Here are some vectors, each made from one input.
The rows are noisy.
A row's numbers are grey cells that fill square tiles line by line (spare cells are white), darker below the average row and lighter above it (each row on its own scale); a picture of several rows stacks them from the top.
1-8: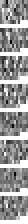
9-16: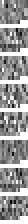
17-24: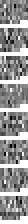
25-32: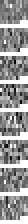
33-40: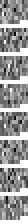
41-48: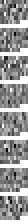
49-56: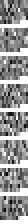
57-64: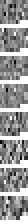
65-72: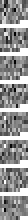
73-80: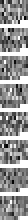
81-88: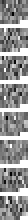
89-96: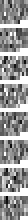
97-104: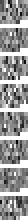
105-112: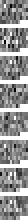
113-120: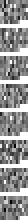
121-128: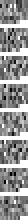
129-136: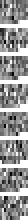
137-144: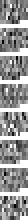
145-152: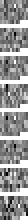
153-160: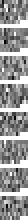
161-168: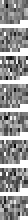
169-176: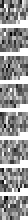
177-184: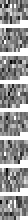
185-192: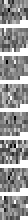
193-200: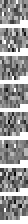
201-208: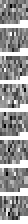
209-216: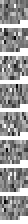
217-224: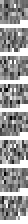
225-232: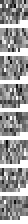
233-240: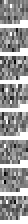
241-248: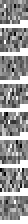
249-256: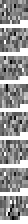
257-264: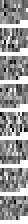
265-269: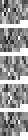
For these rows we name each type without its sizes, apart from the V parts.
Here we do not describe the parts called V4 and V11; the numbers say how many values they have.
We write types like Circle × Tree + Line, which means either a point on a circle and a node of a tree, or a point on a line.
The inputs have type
Bool × (Line + V11) × V4.
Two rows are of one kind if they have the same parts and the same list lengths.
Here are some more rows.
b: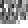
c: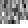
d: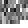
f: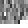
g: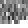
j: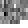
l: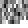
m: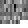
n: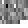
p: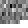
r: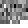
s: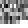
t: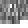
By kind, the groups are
b, f, g, m, p, r
c, d, j, l, n, s, t

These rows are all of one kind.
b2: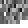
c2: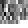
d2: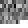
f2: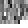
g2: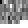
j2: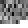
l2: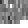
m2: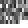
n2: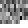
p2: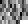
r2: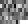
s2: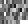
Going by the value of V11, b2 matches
d2, m2, r2 and s2.
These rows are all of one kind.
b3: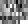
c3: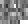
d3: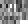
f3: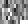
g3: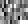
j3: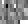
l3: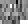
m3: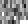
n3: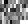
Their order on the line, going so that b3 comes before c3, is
l3, b3, d3, g3, c3, j3, n3, f3, m3.
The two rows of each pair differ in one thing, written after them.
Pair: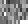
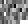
the value of V11
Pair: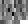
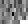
the true/false value
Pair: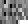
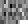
the true/false value
